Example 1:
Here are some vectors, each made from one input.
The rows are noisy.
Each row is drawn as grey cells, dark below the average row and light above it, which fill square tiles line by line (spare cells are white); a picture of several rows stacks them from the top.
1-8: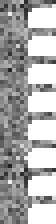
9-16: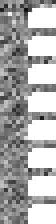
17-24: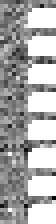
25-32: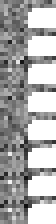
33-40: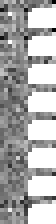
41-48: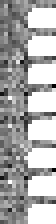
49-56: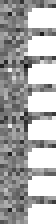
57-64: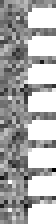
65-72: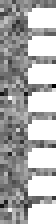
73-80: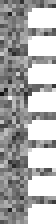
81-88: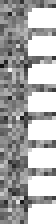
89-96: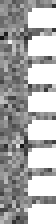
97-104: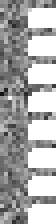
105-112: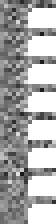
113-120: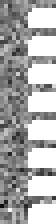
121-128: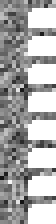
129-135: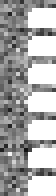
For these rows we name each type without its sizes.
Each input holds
either a point on a line, or a node of a tree.
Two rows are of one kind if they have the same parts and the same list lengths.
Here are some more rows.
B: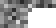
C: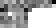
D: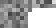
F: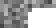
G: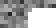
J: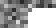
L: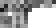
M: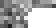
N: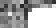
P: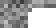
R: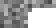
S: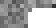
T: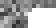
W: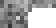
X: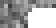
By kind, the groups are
B, D, F, G, J, M, P, R, S, T, W, X
C, L, N

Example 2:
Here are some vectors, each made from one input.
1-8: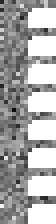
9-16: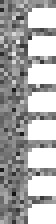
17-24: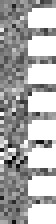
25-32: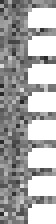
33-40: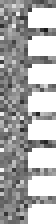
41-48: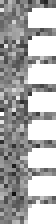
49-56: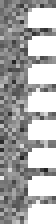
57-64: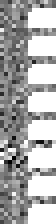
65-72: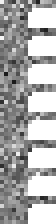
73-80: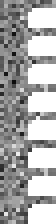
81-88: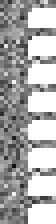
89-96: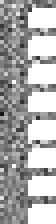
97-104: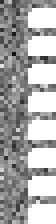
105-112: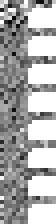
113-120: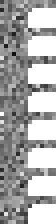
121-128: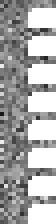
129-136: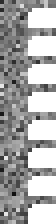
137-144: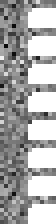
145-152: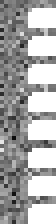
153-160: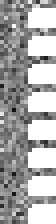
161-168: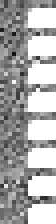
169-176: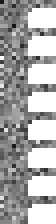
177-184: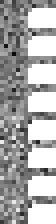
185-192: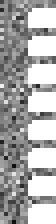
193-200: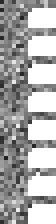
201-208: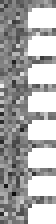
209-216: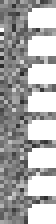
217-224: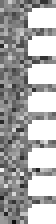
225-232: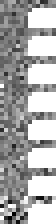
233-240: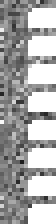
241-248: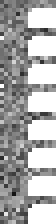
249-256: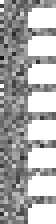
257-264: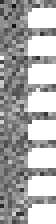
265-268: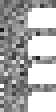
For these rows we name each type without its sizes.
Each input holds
a list of points on a circle.
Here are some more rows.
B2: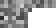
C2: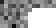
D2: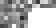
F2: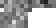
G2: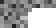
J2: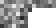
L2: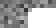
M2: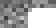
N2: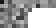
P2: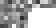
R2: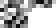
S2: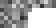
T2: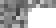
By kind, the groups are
B2, D2, J2, N2, P2, S2
C2, F2, G2, L2, M2, T2
R2

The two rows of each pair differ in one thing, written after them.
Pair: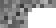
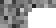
the place on the circle in item 1 of the list
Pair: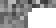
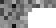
the place on the circle in item 1 of the list
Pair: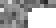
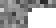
the place on the circle in item 2 of the list
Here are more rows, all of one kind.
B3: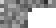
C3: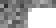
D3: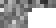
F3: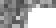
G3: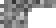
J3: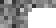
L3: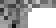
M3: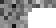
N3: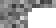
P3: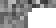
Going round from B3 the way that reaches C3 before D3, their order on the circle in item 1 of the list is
B3, G3, F3, C3, J3, L3, M3, N3, P3, D3.
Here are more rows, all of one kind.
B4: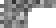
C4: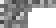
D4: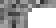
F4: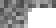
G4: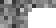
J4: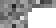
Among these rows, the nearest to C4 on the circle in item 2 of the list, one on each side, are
D4 and G4.
